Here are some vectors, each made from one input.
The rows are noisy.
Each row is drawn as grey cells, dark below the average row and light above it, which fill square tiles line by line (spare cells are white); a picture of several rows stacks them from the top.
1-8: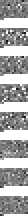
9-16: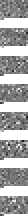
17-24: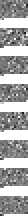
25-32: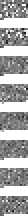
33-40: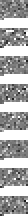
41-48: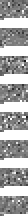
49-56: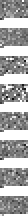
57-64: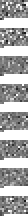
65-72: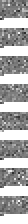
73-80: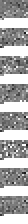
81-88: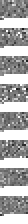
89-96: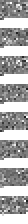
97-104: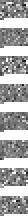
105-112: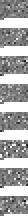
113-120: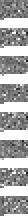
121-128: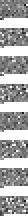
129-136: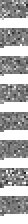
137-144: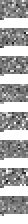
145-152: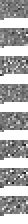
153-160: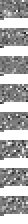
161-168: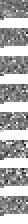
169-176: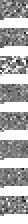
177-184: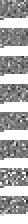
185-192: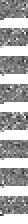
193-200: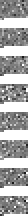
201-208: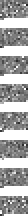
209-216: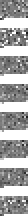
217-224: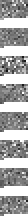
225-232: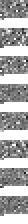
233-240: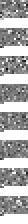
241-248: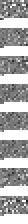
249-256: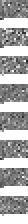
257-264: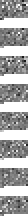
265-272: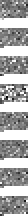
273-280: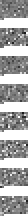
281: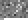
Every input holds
a point on an 18-point line, together with either a point on a 3-point line and a point on a 7-point line, or three true/false values.
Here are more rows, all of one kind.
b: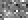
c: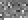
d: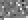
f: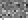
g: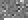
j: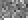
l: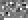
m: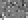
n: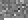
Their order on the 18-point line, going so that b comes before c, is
b, f, m, d, l, j, n, g, c.
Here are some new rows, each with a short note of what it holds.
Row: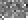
a point on a 3-point line, a point on a 7-point line and a point on an 18-point line
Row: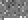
a point on a 3-point line, a point on a 7-point line and a point on an 18-point line
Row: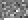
a point on an 18-point line and three true/false values
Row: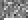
a point on an 18-point line and three true/false values
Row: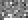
a point on an 18-point line and three true/false values
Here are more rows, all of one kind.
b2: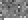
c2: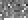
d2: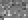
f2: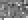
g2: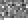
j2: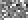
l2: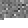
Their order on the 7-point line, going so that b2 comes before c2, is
g2, l2, b2, j2, d2, c2, f2.
